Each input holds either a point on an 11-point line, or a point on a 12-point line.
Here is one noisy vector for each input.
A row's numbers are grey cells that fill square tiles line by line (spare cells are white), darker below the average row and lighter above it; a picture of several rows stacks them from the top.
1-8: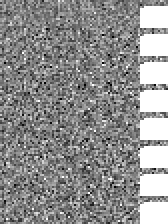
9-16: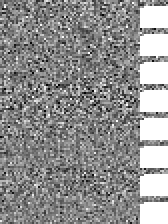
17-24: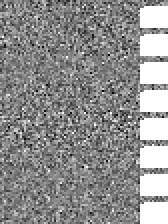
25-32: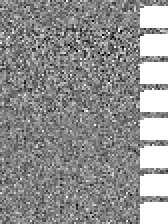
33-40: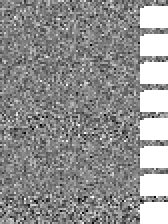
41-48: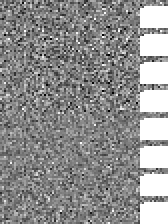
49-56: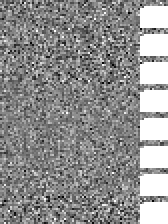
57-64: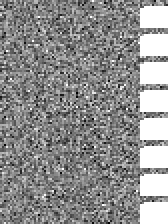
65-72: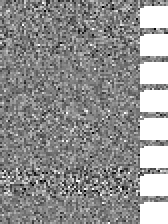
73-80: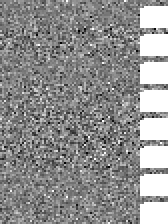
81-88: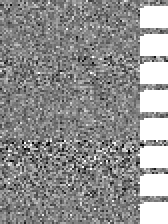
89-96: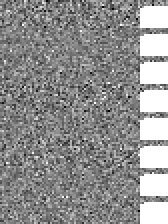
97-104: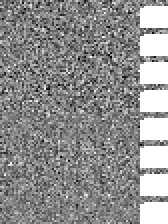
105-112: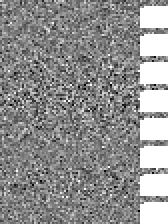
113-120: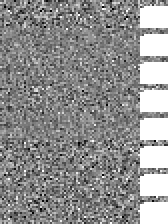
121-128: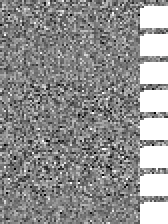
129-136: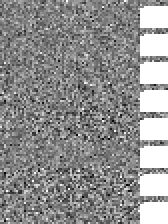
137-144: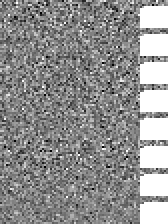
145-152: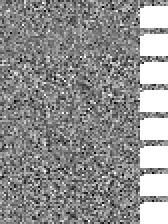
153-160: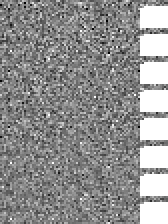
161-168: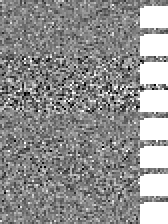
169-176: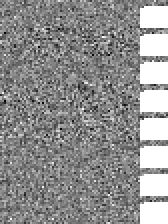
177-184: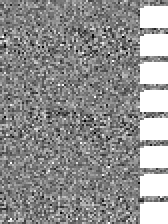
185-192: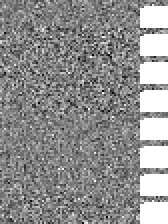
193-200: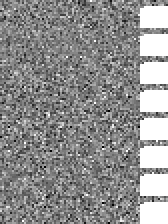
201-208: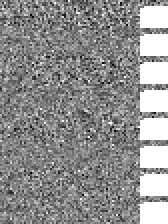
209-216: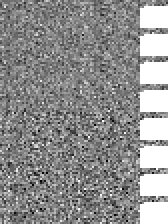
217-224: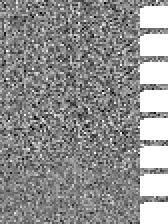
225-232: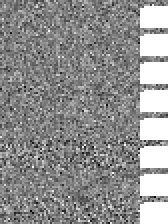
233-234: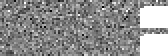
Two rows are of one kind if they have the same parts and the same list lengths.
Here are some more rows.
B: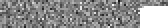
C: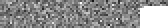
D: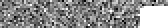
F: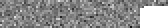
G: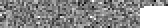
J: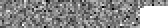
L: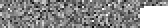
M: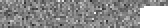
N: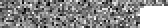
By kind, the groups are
B, C, F, M
D, G, J, L, N

